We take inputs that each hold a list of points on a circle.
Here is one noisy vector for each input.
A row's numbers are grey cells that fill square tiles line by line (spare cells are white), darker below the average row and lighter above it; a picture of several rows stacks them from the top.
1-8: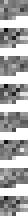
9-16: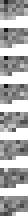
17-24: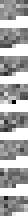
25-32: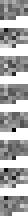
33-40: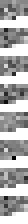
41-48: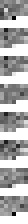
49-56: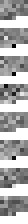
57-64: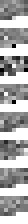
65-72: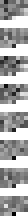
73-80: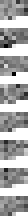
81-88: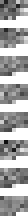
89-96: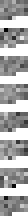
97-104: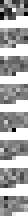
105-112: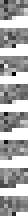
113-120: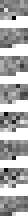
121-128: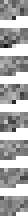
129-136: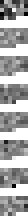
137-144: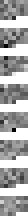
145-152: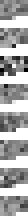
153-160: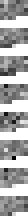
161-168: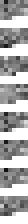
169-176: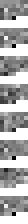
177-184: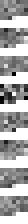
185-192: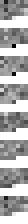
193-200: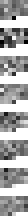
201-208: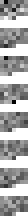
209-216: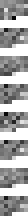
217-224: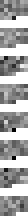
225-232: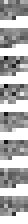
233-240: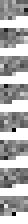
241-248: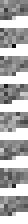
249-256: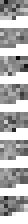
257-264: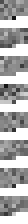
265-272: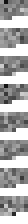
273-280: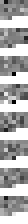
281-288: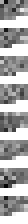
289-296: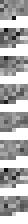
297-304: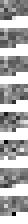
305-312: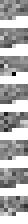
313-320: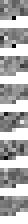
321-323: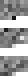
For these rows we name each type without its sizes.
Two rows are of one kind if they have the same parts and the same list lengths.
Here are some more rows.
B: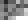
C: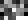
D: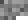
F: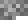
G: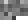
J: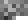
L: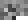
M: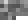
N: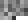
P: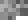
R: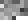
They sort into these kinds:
B
C
D, G, L, M, N
F, J, P, R

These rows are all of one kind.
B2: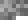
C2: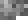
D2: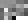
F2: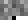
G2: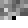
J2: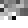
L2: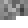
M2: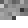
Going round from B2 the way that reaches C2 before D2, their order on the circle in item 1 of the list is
B2, C2, D2, G2, F2, J2, M2, L2.
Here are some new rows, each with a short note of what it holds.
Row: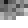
a list of one item
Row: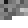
a list of one item
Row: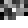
the empty list
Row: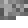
a list of two items
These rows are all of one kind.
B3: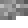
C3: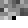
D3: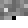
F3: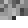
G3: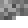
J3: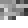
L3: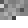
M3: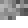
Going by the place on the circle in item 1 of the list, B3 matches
G3 and M3.
